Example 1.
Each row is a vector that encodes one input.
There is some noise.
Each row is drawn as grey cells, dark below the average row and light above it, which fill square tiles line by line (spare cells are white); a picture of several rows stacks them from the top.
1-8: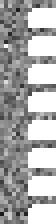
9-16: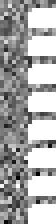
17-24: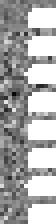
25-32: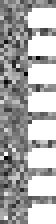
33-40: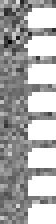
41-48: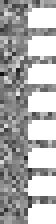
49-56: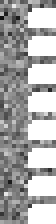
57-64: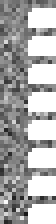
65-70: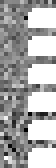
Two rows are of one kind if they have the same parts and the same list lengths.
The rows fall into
2 kinds.
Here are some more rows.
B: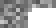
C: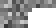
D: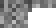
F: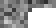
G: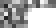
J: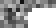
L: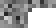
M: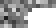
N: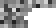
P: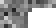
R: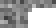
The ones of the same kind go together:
B, D, F, J, P, R
C, G, L, M, N

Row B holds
a point on a 5-point line and a point on a 6-point line.
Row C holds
a point on a 5-point line, a point on a 6-point line and a node of a 9-node tree.
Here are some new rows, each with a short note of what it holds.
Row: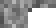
a point on a 5-point line, a point on a 6-point line and a node of a 9-node tree
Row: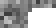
a point on a 5-point line, a point on a 6-point line and a node of a 9-node tree
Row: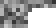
a point on a 5-point line, a point on a 6-point line and a node of a 9-node tree
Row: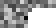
a point on a 5-point line, a point on a 6-point line and a node of a 9-node tree
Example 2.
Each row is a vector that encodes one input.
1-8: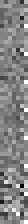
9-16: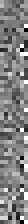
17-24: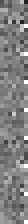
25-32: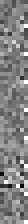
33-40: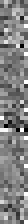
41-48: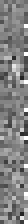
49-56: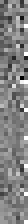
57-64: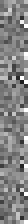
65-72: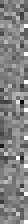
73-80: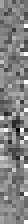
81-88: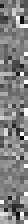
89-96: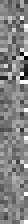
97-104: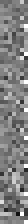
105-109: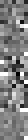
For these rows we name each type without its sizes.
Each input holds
either a point on a line, or a node of a tree.
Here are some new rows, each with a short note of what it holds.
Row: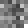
a point on a line
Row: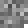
a node of a tree
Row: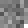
a point on a line
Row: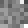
a point on a line
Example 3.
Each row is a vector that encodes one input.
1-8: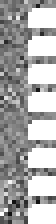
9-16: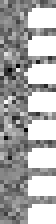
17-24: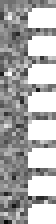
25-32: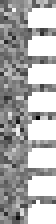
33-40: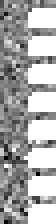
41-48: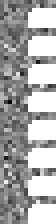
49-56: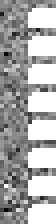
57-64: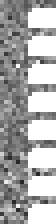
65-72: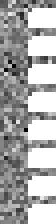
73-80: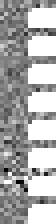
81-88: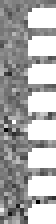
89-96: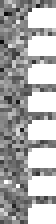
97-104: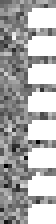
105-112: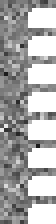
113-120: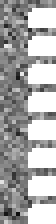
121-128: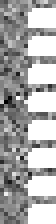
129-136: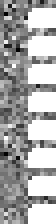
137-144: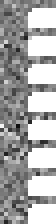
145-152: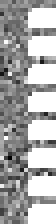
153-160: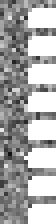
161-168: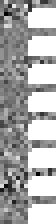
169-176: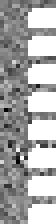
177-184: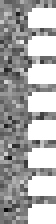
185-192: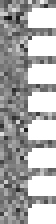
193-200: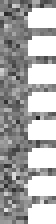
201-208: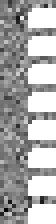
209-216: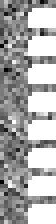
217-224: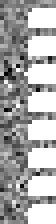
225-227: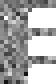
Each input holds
a list of up to two points on an 11-point circle.
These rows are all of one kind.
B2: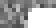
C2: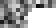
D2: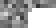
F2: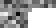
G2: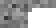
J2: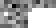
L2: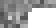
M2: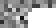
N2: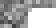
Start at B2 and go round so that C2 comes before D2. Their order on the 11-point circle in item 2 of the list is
B2, G2, N2, C2, J2, F2, D2, M2, L2.
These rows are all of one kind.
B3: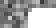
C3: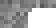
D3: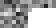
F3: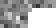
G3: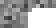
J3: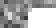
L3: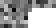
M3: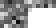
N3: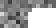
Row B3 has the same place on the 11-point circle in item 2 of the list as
L3 and N3.
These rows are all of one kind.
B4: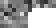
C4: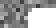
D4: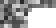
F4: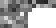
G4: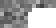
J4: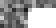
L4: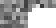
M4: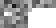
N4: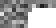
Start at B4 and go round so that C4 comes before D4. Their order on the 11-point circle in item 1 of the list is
B4, L4, M4, C4, G4, N4, D4, F4, J4.
